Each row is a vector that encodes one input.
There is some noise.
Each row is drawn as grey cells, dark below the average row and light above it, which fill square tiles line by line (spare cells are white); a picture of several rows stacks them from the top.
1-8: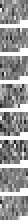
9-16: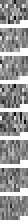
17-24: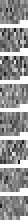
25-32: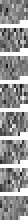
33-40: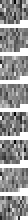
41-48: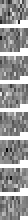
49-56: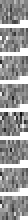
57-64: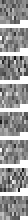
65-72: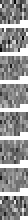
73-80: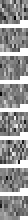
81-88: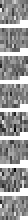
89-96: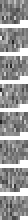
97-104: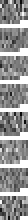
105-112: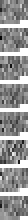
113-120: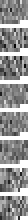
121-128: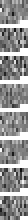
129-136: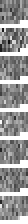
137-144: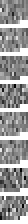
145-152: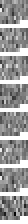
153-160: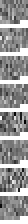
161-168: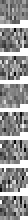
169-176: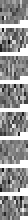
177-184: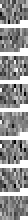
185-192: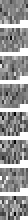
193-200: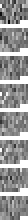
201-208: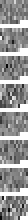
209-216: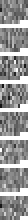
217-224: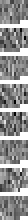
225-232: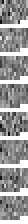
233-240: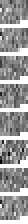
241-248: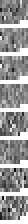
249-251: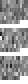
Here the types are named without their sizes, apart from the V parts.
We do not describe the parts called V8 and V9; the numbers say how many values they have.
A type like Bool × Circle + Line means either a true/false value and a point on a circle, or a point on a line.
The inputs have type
Bool × V9 + Line × List(V8) + Tree.
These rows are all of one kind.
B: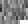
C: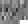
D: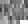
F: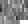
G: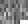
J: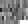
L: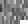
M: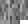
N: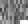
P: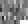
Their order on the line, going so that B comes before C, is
N, G, M, D, F, B, L, P, C, J.
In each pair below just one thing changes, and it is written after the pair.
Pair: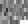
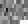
the value of V8 in item 2 of the list
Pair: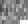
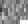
the value of V8 in item 2 of the list
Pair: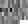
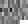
the value of V8 in item 2 of the list
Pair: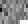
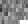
the value of V8 in item 2 of the list
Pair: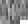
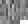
the value of V8 in item 2 of the list
